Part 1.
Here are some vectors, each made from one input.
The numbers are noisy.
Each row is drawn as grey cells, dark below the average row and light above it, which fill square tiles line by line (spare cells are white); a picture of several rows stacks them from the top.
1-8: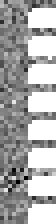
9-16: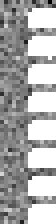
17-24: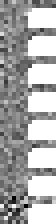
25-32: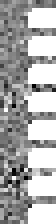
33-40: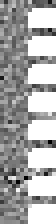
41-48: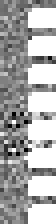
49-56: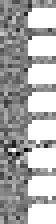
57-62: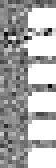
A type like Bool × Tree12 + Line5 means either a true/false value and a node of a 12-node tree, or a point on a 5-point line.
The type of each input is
Bool × Bool × Bool × Bool + Line4.
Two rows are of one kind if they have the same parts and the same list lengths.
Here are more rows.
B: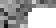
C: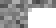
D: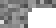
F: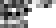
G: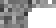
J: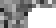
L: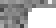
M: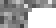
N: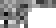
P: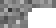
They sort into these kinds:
B, C, D, G, J, L, M, N, P
F

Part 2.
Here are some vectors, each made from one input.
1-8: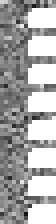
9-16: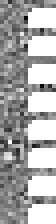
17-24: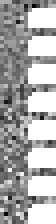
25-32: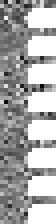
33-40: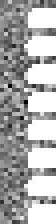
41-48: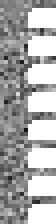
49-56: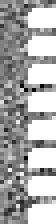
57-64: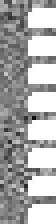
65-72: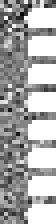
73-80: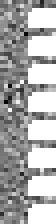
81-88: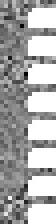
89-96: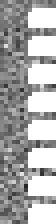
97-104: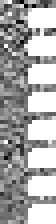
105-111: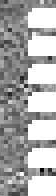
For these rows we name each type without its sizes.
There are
2 kinds of row.
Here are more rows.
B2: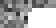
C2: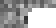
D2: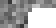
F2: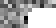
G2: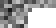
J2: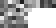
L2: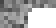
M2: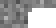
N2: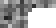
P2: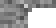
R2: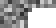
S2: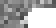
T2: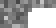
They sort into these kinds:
B2, C2, D2, F2, G2, J2, L2, M2, P2, R2, S2, T2
N2

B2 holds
four true/false values.
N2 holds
a point on a circle.
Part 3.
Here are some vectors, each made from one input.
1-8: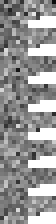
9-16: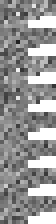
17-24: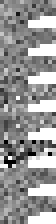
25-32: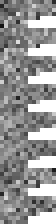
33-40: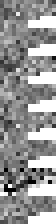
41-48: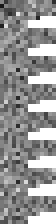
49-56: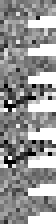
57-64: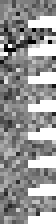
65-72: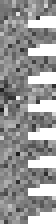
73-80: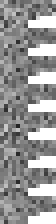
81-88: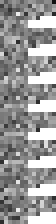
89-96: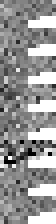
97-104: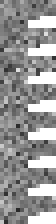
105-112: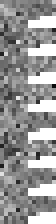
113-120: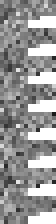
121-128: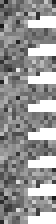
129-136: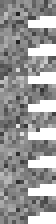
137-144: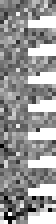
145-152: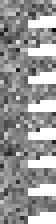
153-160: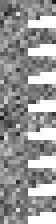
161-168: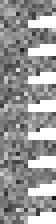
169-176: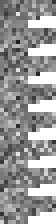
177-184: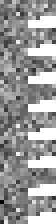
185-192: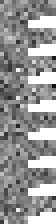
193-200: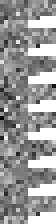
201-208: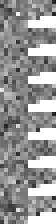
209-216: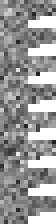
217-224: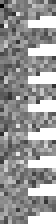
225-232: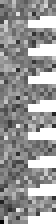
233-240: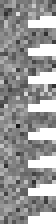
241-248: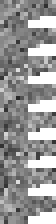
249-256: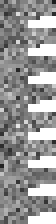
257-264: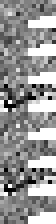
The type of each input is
List2(Line5).
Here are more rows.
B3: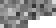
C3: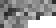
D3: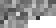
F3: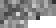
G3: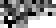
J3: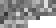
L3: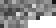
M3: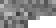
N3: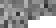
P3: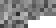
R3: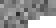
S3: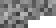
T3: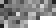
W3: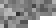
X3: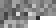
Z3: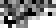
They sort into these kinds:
B3, M3, N3, P3, R3, S3, W3
C3, D3, F3, J3, L3, T3, X3
G3, Z3

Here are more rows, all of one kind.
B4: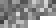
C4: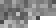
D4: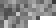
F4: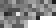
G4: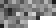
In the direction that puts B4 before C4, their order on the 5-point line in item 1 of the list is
B4, C4, D4, F4, G4.
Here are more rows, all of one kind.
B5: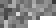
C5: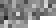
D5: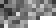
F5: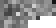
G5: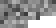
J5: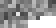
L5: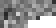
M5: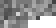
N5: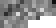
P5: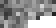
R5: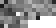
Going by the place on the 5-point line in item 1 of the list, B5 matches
F5, L5, M5 and N5.
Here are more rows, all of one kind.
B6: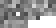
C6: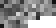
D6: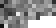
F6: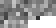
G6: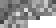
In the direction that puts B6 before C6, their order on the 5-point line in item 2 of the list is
B6, F6, D6, G6, C6.
